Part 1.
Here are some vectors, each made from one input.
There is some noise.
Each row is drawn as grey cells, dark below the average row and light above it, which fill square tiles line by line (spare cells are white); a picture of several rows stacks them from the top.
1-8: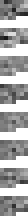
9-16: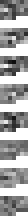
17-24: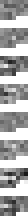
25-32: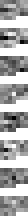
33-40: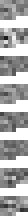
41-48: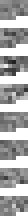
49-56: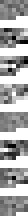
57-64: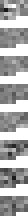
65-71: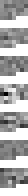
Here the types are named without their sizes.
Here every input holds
a true/false value, together with either a fixed value, or a node of a tree.
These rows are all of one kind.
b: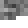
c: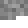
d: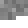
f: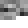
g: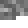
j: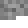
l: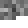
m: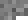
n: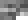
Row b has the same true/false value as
d and f.
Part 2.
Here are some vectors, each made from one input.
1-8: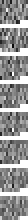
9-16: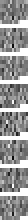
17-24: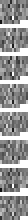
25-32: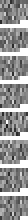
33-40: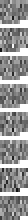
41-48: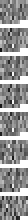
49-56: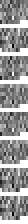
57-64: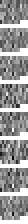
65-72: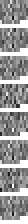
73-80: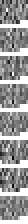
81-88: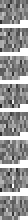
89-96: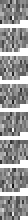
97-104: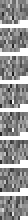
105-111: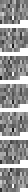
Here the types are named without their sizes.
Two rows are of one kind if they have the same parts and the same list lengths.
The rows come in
2 kinds.
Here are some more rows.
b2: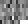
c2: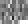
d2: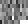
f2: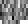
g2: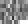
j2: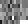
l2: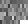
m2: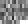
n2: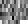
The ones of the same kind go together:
b2, c2, d2, g2, j2, l2, m2
f2, n2

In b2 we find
a point on a circle and a true/false value.
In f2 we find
a true/false value.
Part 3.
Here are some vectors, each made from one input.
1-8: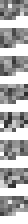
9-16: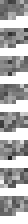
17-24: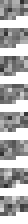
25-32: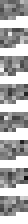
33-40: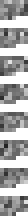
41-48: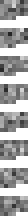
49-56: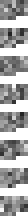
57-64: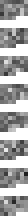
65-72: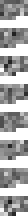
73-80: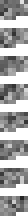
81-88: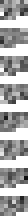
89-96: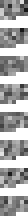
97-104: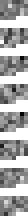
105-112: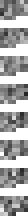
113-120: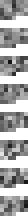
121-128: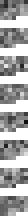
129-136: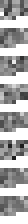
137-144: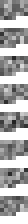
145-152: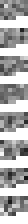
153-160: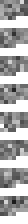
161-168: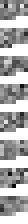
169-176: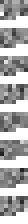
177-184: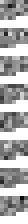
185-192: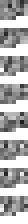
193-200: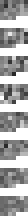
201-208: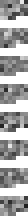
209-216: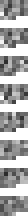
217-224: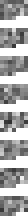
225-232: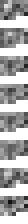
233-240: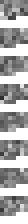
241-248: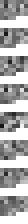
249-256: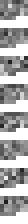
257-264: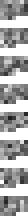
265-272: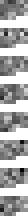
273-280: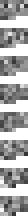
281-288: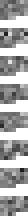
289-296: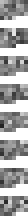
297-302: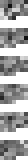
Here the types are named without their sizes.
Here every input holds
either a point on a line, or a node of a tree.
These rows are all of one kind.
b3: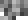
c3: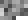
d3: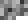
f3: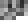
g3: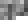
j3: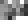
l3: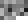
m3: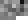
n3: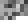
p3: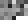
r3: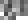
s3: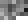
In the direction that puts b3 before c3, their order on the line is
s3, l3, g3, j3, n3, r3, b3, c3, d3, m3, f3, p3.
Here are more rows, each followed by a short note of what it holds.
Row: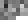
a node of a tree
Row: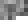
a point on a line
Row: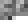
a point on a line
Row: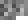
a node of a tree
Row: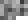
a point on a line
